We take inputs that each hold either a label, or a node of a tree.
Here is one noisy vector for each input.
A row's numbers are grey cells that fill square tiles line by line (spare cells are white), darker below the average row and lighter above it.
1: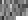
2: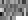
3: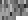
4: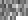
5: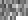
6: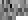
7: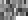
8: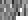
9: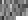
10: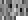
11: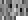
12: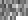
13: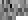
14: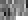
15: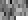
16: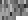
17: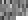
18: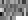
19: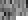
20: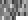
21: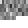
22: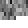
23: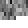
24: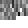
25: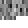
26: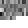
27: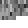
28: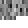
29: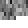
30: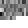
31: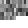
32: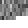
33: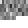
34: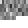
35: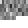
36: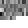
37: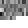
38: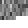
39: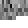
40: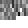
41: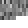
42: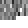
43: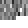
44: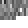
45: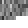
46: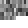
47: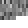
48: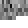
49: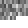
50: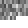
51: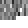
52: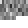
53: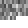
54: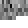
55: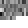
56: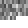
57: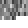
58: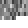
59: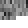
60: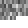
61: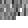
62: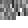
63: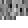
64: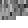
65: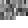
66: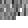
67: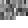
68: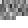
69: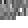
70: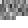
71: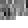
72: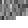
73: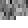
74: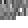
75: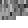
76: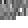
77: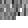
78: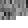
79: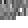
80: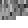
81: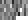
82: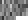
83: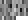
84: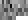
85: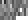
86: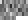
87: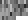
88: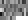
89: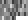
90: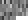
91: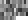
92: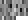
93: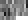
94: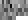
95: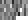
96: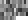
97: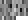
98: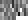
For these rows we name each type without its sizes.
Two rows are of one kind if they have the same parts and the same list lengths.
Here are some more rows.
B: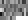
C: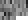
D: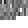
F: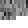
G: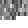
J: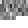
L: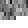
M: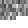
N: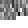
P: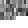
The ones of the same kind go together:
B, J, M, P
C, D, F, G, L, N

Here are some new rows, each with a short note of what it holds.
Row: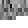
a label
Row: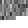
a node of a tree
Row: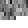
a node of a tree
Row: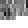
a node of a tree
